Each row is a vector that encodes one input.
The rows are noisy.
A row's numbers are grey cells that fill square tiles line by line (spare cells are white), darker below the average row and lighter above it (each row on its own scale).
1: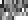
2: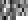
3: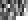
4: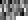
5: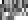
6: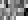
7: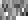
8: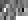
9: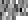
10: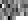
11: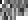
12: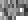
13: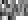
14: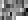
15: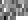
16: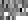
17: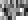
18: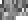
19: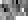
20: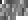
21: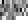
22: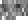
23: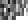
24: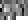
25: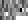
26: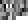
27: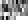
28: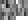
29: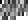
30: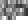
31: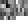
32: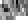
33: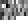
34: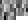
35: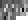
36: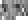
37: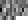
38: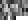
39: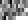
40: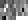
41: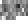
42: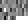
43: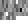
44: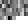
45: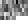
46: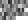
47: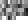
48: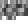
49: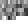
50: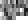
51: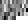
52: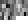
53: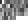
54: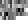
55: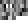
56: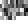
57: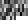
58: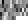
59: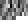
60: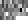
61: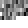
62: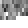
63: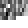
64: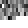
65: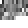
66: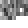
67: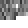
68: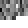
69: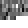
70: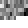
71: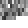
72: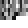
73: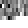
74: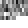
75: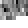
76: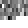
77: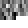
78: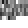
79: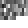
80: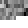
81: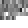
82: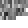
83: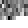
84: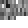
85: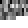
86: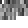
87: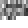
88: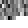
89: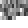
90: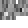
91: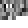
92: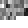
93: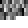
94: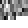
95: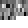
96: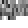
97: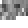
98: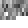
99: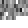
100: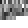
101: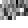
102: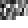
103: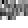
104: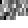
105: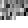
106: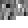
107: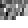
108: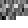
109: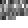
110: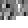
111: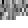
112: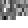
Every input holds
either a fixed value, or two labels (each one of 10), or four true/false values.
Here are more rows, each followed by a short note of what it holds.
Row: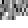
four true/false values
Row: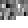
four true/false values
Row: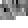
four true/false values
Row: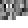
a fixed value
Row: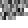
two labels (each one of 10)
